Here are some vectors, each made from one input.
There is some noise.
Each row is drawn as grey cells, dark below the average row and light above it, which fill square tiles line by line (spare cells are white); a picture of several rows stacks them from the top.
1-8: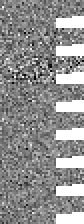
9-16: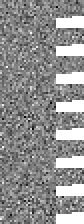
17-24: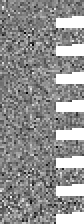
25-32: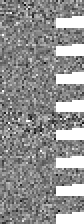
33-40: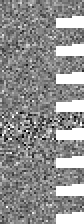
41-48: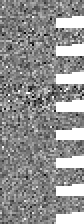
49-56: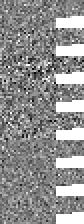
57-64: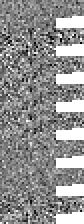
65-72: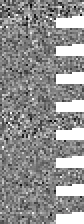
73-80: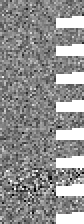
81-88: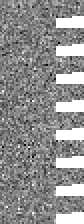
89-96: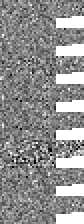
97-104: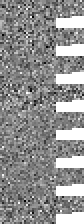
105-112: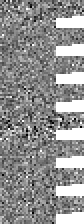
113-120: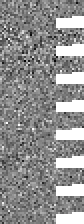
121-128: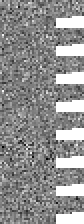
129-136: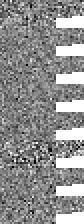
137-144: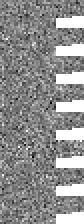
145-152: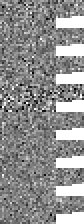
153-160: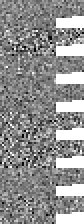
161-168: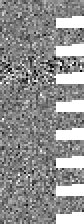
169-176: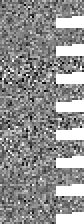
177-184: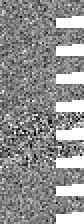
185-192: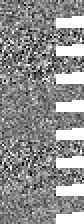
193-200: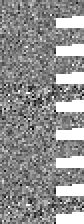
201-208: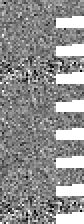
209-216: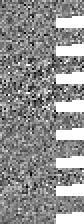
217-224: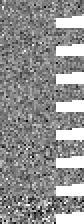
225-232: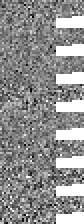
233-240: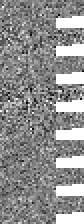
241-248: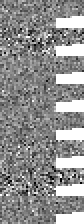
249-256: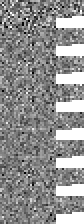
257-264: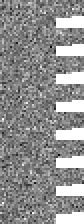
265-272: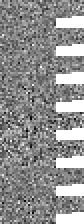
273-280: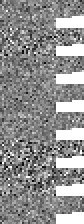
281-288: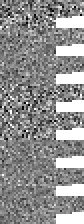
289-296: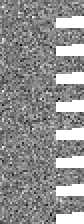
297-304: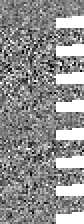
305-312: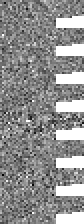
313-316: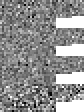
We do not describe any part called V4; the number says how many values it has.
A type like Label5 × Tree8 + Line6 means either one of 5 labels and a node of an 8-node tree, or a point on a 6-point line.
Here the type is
List2(V4) × Tree15 + Tree13 + Unit.
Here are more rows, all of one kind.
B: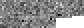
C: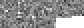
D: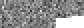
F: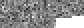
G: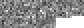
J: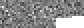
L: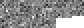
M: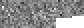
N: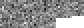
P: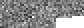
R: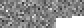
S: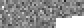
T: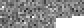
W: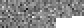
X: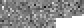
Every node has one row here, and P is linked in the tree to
J and L.
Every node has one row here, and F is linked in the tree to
R.
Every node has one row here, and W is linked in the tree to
B, J and M.
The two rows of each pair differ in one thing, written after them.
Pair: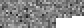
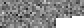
the value of V4 in item 1 of the list
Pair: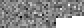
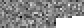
the value of V4 in item 2 of the list
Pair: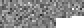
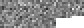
the value of V4 in item 2 of the list
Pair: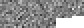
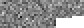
the value of V4 in item 1 of the list
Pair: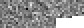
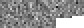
the value of V4 in item 1 of the list
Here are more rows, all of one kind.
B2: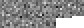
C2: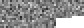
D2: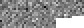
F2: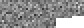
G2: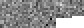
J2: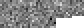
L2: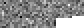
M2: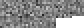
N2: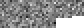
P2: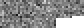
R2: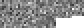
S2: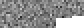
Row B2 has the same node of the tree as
L2 and N2.
